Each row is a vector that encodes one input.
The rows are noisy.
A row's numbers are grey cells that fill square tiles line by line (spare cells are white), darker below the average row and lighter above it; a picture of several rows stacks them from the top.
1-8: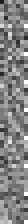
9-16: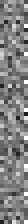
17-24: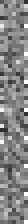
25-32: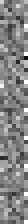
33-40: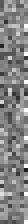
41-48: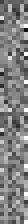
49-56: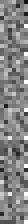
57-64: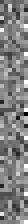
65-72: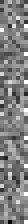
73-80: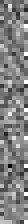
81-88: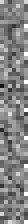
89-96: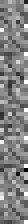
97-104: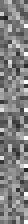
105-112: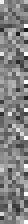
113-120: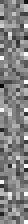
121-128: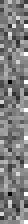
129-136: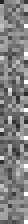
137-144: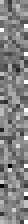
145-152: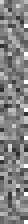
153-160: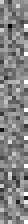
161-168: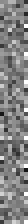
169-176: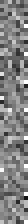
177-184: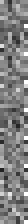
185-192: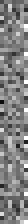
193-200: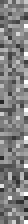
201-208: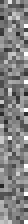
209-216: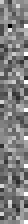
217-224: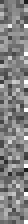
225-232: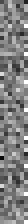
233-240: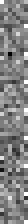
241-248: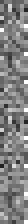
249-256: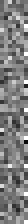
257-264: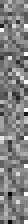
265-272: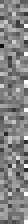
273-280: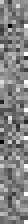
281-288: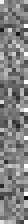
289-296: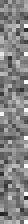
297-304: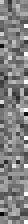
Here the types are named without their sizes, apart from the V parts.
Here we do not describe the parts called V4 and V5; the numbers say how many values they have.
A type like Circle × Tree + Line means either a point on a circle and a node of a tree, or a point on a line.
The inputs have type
Label × (Unit + V4 × V5) + Line.
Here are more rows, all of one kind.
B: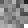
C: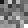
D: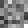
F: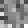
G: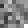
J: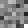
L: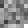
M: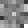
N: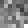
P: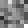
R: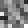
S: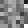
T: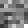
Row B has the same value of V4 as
J and M.
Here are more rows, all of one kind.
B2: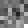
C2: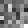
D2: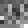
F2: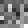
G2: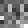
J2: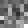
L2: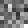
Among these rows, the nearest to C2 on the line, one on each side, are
F2 and L2.
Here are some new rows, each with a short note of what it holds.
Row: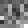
a point on a line
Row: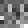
a point on a line
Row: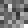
a point on a line
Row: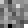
a label
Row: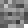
a label, a value of V4 and a value of V5
